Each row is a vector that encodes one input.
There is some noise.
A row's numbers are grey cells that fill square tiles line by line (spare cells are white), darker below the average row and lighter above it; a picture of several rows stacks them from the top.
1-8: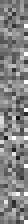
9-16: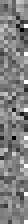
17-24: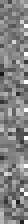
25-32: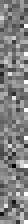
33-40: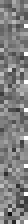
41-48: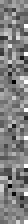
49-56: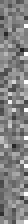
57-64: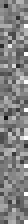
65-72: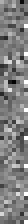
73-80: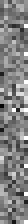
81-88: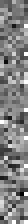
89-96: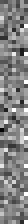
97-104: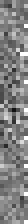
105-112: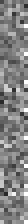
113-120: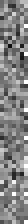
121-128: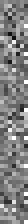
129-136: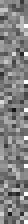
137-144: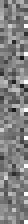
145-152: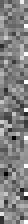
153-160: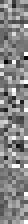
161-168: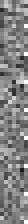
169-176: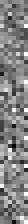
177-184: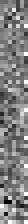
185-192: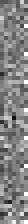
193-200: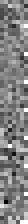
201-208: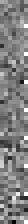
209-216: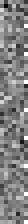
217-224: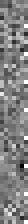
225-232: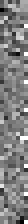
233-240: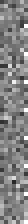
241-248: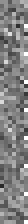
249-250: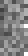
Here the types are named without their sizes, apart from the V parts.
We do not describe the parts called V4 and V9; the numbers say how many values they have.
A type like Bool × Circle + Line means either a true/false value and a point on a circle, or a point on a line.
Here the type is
Bool × V4 + Circle × List(V9) + Line.
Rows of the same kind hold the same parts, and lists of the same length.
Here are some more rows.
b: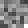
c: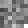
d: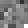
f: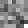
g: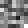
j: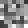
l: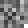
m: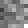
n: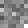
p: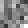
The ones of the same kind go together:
b, j, p
c, g, m
d, n
f
l

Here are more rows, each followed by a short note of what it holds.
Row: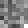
a point on a circle, together with a list of two items
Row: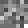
a point on a circle, together with the empty list
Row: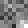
a point on a circle, together with a list of two items
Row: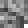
a point on a line
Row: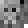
a point on a circle, together with a list of one item
